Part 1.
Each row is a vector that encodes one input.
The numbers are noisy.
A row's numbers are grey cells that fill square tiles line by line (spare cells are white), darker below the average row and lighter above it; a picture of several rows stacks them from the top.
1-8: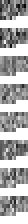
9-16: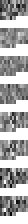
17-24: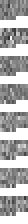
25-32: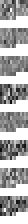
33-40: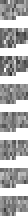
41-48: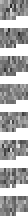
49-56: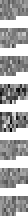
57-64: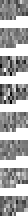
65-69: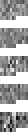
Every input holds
a point on an 8-point line.
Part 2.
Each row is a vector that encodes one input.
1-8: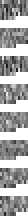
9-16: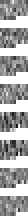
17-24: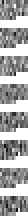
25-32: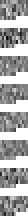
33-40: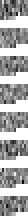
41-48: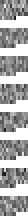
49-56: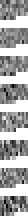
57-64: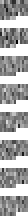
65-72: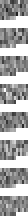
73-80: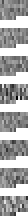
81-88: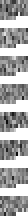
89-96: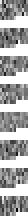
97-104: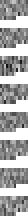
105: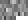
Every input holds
a point on a 15-point line.
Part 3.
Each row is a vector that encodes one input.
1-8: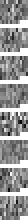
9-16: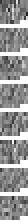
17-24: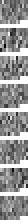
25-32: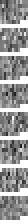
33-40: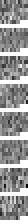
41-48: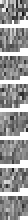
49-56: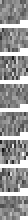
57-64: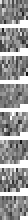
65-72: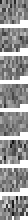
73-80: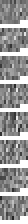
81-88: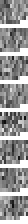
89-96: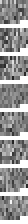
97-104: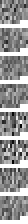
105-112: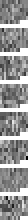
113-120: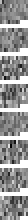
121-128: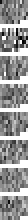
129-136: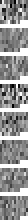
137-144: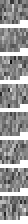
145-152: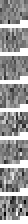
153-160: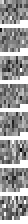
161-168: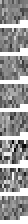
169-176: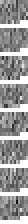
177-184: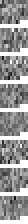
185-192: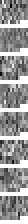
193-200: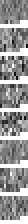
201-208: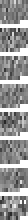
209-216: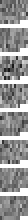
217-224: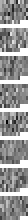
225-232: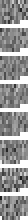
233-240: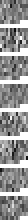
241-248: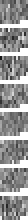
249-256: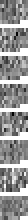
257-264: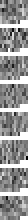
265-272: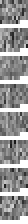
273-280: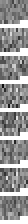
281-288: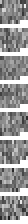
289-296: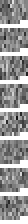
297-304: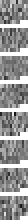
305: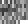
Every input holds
a point on an 11-point line.
